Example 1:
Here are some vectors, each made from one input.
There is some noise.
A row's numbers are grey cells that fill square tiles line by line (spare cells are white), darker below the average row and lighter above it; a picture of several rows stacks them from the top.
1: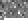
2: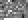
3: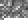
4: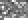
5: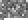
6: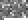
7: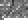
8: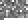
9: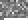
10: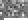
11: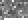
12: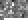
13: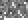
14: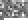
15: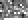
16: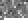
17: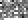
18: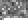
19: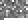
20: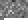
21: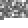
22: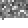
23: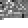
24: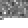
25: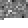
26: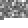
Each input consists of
a point on a 6-point circle.
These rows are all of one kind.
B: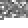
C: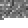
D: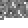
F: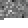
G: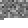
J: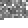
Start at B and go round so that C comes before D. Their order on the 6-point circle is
B, C, G, F, J, D.
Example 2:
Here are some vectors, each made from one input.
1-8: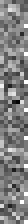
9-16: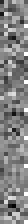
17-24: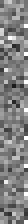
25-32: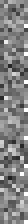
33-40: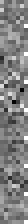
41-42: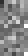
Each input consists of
one of 9 labels.
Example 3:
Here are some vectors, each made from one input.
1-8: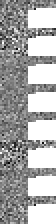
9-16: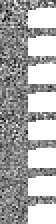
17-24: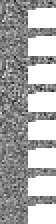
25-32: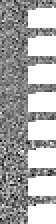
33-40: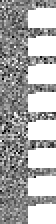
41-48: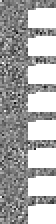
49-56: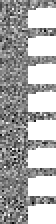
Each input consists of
a point on a 6-point circle.
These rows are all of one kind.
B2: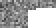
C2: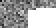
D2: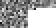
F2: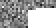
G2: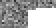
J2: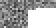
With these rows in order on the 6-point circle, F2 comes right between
C2 and G2.
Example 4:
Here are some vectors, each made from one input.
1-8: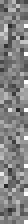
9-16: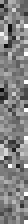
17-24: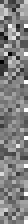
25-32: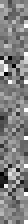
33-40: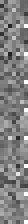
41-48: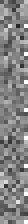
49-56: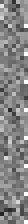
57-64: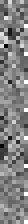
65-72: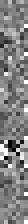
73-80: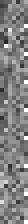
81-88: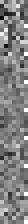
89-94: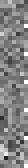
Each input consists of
a point on a 10-point circle.
